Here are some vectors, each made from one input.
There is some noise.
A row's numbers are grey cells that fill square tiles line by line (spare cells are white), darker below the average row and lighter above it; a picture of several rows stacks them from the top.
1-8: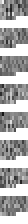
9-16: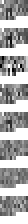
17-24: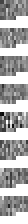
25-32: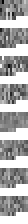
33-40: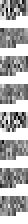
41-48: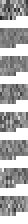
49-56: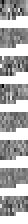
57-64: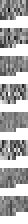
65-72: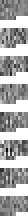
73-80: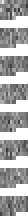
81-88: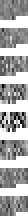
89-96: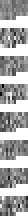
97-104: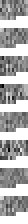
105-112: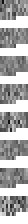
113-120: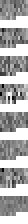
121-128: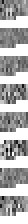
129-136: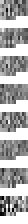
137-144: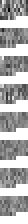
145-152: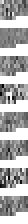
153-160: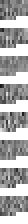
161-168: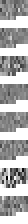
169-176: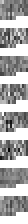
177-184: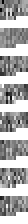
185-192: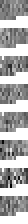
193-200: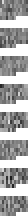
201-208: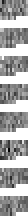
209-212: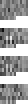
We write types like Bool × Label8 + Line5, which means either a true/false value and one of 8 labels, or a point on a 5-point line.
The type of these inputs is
(Bool × Label5 + Label6) × Label5.
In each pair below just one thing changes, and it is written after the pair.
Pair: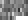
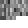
the true/false value
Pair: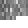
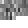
the true/false value
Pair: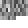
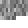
the true/false value
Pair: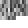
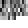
the true/false value
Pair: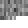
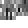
one of the two labels
